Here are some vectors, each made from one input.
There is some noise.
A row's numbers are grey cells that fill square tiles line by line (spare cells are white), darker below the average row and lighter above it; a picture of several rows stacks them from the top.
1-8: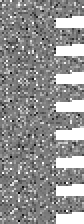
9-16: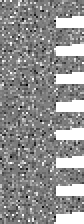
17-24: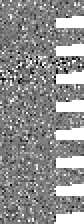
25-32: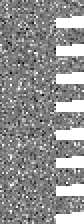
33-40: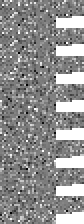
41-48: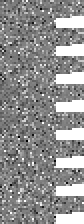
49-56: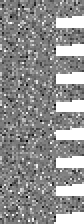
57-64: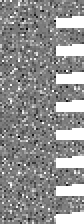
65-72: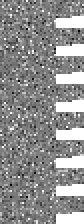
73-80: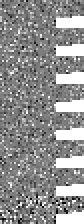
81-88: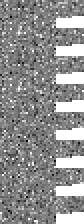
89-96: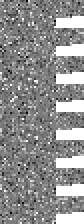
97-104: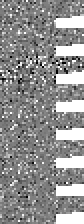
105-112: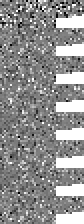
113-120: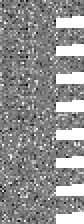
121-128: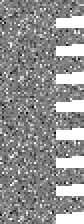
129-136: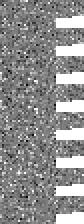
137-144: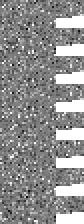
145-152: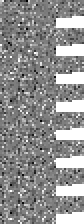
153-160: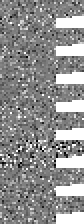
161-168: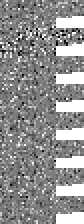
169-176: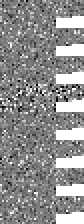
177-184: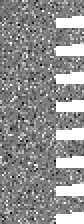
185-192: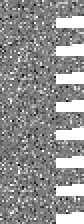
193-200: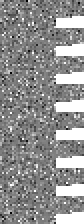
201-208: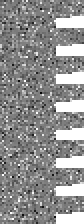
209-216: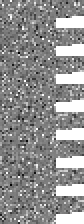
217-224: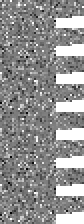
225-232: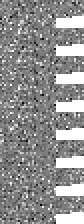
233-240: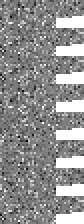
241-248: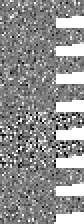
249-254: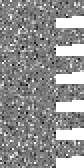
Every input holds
either a point on a 5-point circle and one of 4 labels, or a fixed value.
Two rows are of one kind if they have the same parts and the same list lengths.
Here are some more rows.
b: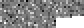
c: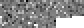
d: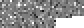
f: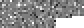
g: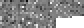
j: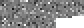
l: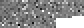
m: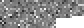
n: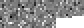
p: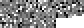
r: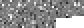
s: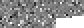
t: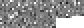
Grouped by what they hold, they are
b, c, d, f, g, j, l, m, n, r, s, t
p

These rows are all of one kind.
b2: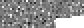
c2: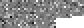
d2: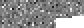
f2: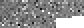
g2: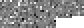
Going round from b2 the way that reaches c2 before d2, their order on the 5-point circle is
b2, c2, f2, g2, d2.
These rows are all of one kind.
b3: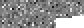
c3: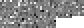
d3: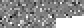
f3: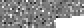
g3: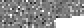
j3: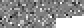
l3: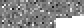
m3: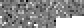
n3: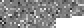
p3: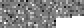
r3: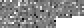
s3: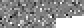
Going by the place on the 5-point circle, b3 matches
d3, j3, l3 and s3.
